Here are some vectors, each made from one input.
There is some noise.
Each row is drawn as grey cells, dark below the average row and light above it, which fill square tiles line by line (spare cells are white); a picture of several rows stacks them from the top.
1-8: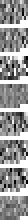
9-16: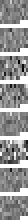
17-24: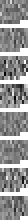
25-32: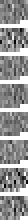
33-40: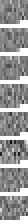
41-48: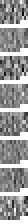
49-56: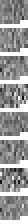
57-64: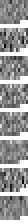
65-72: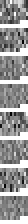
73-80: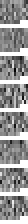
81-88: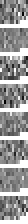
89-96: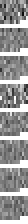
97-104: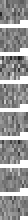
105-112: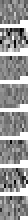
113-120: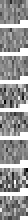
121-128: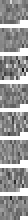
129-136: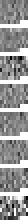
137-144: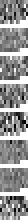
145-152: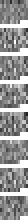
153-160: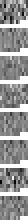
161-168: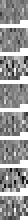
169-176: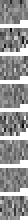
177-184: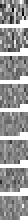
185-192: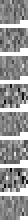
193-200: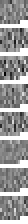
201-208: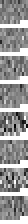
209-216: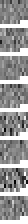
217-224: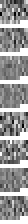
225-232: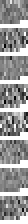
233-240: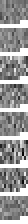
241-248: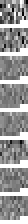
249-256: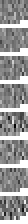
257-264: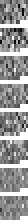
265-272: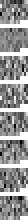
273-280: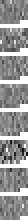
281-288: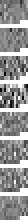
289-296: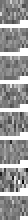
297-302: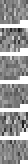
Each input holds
a true/false value, together with either a point on an 18-point circle, or a point on a 12-point line.
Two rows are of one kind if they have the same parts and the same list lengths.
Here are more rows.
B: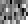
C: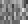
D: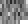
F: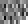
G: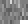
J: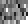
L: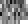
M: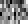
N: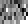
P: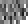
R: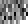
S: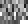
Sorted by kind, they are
B, C, D, J, L, M, N, S
F, G, P, R

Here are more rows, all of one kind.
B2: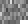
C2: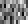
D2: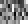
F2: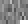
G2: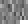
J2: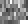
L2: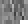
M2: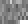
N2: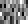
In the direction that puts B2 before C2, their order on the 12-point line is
L2, B2, N2, D2, G2, M2, F2, J2, C2.
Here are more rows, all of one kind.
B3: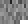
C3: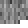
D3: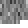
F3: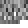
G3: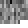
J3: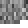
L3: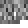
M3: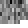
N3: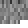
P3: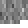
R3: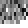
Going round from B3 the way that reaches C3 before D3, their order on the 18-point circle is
B3, M3, C3, G3, N3, R3, D3, J3, P3, F3, L3.
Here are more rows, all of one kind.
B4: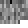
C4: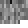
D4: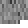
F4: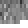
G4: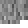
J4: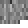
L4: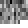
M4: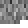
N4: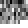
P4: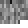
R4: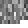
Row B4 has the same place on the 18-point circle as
C4, J4, L4 and P4.
